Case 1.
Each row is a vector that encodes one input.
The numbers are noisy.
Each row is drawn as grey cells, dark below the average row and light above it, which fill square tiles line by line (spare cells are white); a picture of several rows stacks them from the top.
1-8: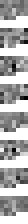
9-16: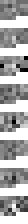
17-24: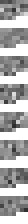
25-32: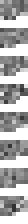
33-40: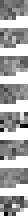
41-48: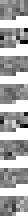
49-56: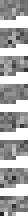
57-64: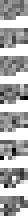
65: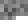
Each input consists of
a node of a 13-node tree.
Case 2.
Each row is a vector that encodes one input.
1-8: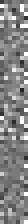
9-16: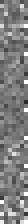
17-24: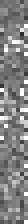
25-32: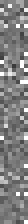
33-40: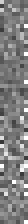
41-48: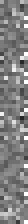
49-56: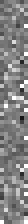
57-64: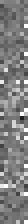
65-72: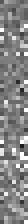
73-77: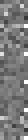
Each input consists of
a node of a 7-node tree.
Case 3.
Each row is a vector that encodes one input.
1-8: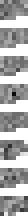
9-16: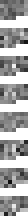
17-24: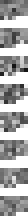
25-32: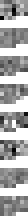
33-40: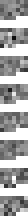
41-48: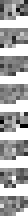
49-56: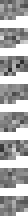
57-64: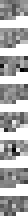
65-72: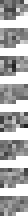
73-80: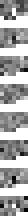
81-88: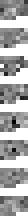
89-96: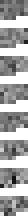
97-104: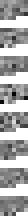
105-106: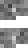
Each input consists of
a node of a 16-node tree.
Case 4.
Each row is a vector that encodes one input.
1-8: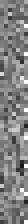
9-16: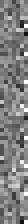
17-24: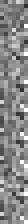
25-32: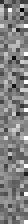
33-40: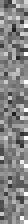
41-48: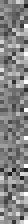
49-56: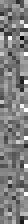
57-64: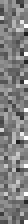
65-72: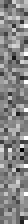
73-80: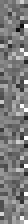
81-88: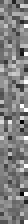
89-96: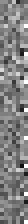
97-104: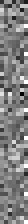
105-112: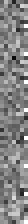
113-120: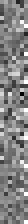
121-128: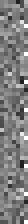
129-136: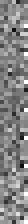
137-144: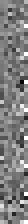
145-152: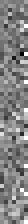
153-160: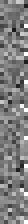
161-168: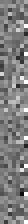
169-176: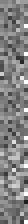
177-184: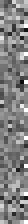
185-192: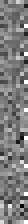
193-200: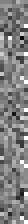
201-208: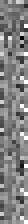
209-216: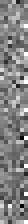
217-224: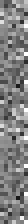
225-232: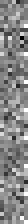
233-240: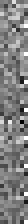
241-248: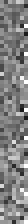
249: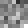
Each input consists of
a point on a 13-point line.
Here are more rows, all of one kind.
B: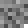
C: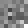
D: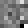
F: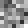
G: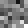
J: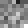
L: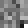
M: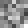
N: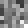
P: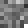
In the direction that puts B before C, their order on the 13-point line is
L, D, P, B, C, G, N, J, M, F.
